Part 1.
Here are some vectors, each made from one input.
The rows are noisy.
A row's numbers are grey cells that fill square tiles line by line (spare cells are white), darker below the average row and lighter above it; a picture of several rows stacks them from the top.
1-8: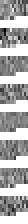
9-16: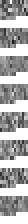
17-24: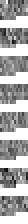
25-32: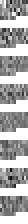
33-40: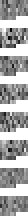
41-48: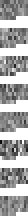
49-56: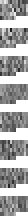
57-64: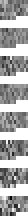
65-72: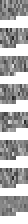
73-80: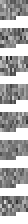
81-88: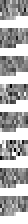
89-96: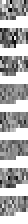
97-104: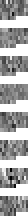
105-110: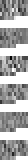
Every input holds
a node of a 14-node tree.
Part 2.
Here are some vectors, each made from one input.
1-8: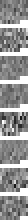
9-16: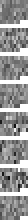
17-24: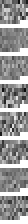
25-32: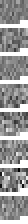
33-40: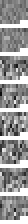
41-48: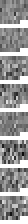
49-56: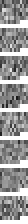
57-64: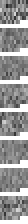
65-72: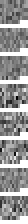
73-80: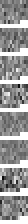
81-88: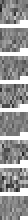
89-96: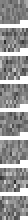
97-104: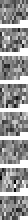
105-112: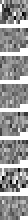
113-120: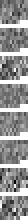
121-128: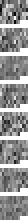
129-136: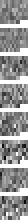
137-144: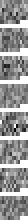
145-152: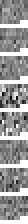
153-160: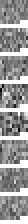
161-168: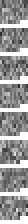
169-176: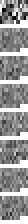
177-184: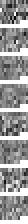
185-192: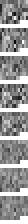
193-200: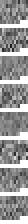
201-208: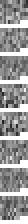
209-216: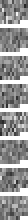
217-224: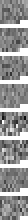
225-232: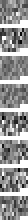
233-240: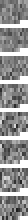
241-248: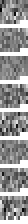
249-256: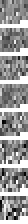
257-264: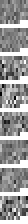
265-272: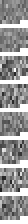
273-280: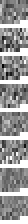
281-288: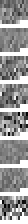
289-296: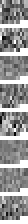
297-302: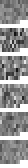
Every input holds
a node of an 11-node tree.
